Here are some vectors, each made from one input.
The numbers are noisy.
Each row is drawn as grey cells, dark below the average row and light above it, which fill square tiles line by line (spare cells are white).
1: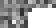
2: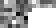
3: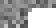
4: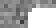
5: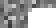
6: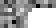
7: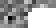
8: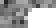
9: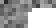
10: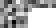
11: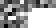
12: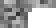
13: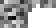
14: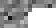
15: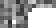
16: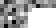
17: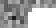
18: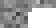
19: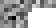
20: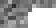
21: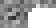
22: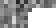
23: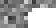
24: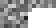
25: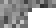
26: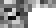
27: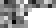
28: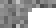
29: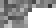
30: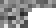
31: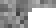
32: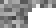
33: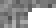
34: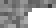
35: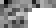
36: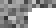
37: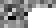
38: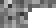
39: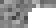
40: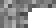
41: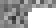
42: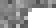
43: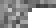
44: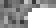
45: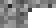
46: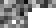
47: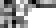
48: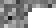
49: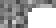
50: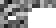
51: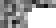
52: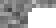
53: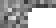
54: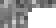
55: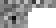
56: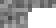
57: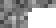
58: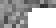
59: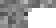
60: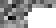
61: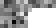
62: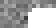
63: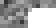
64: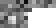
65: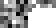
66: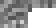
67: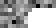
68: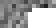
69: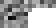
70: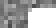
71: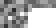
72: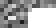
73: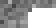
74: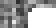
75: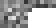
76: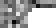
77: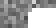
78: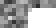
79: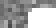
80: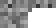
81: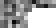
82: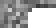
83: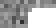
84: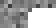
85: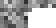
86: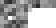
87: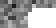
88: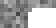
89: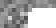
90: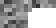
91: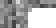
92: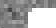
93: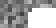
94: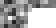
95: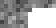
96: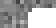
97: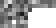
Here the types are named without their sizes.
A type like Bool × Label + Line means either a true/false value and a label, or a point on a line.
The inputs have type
List(Line) × Tree.
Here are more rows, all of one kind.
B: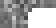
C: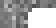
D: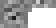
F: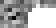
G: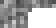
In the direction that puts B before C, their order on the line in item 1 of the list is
B, C, G, F, D.
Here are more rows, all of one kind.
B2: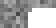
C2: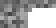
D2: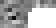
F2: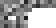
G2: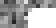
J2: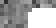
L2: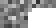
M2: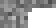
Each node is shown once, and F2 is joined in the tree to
M2.
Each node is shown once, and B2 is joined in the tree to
D2.
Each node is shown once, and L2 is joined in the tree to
D2, G2 and M2.
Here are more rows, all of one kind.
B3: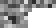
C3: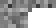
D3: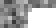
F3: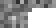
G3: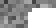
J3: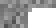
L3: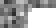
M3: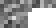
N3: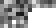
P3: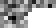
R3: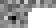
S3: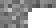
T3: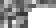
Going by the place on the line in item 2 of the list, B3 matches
D3 and G3.
